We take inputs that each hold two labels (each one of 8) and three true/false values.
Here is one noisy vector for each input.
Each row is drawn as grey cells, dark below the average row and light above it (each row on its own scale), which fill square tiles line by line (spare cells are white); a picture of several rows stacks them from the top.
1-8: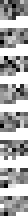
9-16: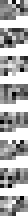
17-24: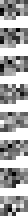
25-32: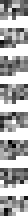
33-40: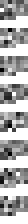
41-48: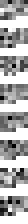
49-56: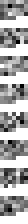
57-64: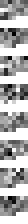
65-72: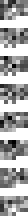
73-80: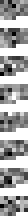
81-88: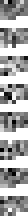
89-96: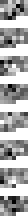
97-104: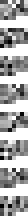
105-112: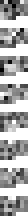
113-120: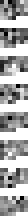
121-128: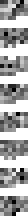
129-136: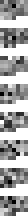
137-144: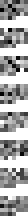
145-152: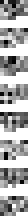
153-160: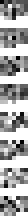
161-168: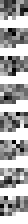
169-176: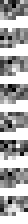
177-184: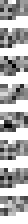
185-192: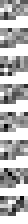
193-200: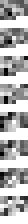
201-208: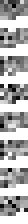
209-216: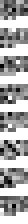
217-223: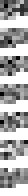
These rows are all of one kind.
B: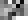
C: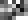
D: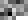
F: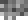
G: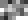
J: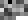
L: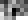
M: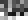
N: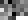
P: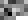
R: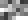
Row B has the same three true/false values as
C, G, M and R.
